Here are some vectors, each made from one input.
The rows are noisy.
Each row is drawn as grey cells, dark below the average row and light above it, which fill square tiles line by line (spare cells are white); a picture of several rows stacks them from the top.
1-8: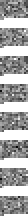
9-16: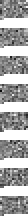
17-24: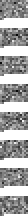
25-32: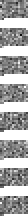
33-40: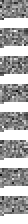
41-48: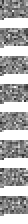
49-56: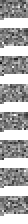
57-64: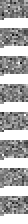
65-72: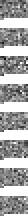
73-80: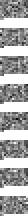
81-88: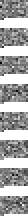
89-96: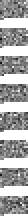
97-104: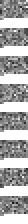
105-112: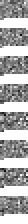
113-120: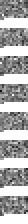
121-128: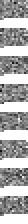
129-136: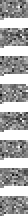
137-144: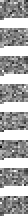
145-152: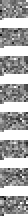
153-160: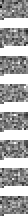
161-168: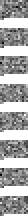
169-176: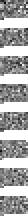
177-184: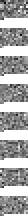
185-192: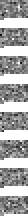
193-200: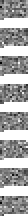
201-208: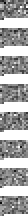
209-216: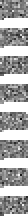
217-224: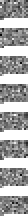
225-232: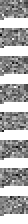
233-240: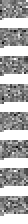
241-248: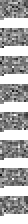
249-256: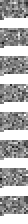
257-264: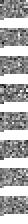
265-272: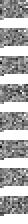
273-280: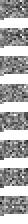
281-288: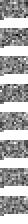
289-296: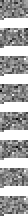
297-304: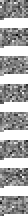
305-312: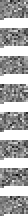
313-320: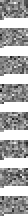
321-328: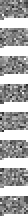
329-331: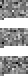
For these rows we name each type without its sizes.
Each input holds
either four true/false values, or a list of points on a circle.
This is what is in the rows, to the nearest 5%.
About 40% of them hold four true/false values. The rest are lists of points on a circle.
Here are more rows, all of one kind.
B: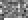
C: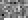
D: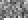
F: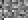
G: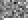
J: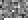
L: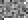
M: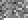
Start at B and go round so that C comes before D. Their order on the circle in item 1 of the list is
B, C, D, M, G, L, F, J.
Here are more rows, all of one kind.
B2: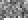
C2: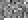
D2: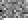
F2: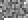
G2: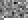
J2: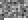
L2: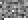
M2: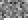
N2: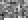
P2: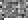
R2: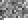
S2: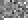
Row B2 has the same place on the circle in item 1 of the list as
C2 and M2.
